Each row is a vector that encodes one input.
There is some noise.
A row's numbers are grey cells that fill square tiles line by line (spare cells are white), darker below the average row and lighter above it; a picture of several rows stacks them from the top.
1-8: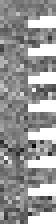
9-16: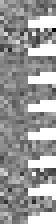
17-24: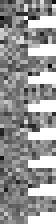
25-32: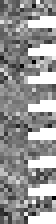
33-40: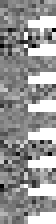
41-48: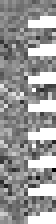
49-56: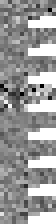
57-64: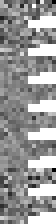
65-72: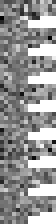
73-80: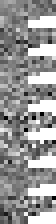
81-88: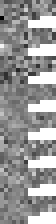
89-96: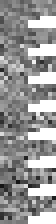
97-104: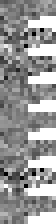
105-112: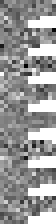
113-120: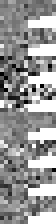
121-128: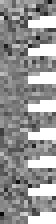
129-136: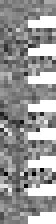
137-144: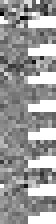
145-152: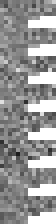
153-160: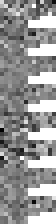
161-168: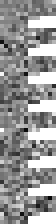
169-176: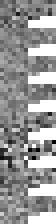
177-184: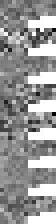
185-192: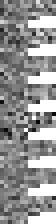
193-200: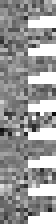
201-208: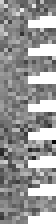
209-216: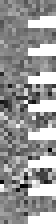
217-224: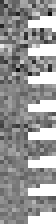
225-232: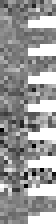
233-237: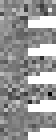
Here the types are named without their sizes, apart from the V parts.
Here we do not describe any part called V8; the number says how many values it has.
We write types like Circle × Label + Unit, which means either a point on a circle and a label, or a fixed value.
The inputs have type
List(Circle) × V8 × V8 + List(Line).
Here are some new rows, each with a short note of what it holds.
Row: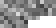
two values of V8, together with a list of one item
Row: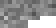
two values of V8, together with the empty list
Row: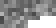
two values of V8, together with a list of one item
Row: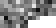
a list of one item
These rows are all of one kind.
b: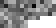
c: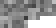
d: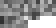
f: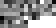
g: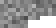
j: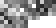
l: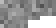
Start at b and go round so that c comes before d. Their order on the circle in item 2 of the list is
b, j, g, c, d, f, l.
